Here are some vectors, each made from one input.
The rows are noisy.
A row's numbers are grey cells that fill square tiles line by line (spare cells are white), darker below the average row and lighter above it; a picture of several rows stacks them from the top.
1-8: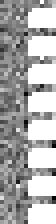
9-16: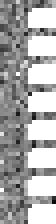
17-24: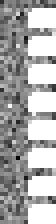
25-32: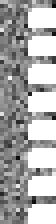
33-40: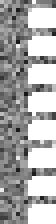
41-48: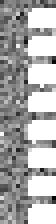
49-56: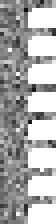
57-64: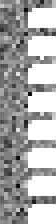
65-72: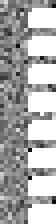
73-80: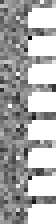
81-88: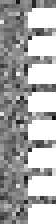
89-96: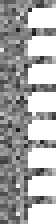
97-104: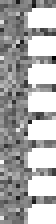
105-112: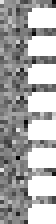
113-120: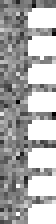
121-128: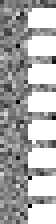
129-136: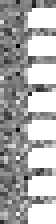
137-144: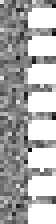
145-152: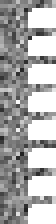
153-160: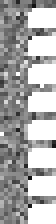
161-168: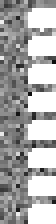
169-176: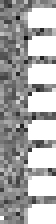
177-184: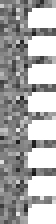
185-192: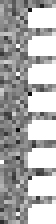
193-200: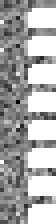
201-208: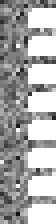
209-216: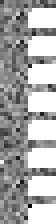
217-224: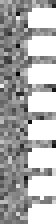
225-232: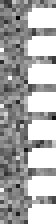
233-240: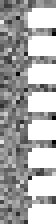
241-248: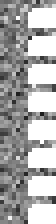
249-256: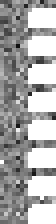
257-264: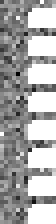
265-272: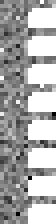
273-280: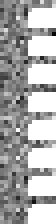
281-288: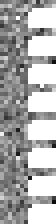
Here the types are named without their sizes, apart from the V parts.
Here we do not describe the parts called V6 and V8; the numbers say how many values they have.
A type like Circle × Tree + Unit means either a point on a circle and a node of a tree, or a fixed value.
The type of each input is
Circle + Label + V6 × V8.
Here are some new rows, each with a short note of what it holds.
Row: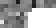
a point on a circle
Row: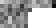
a label
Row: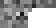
a point on a circle
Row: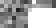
a label
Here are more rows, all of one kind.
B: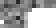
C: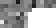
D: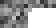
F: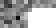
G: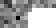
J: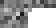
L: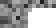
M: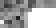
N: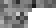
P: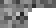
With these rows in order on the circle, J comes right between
D and P.
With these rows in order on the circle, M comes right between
B and F.
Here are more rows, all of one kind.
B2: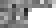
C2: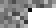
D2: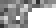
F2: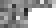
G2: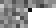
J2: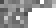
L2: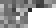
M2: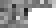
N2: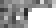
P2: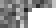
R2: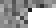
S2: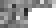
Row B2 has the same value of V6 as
F2, M2, N2 and S2.
